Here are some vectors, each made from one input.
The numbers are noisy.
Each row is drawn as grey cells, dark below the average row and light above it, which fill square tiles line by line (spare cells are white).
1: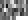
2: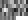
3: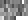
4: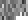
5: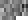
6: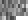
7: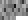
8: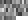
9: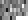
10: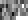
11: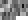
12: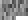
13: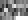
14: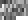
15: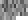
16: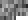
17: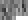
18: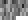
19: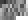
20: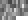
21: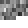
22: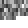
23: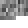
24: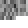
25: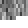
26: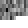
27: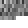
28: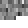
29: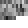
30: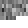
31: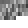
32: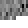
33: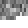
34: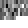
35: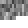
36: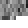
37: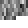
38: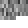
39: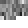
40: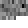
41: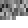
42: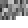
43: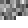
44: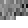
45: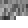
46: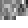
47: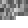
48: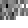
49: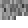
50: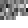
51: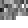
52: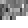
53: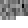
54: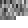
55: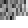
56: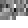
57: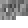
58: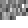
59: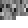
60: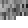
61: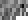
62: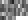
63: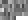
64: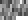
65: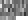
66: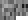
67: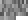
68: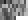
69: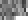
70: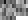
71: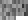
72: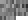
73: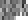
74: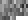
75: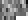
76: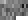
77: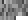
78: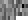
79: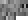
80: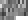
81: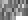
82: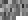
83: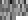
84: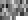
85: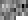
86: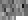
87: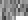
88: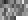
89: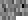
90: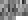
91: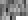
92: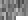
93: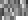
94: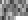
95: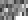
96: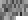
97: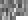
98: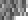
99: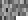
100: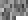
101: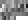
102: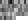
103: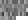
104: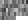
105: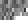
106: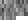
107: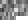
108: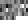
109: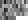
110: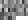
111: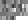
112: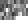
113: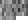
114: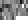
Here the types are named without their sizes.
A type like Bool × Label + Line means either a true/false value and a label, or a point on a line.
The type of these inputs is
(Bool × Bool × Bool × Bool + Unit) × Line × Tree.
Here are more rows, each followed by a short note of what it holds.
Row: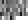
a point on a line, a node of a tree and four true/false values
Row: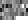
a point on a line and a node of a tree
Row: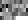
a point on a line and a node of a tree
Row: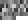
a point on a line and a node of a tree
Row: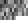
a point on a line and a node of a tree
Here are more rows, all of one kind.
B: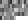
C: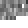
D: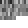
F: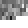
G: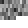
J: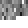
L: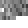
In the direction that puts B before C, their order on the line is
J, L, G, D, B, C, F.
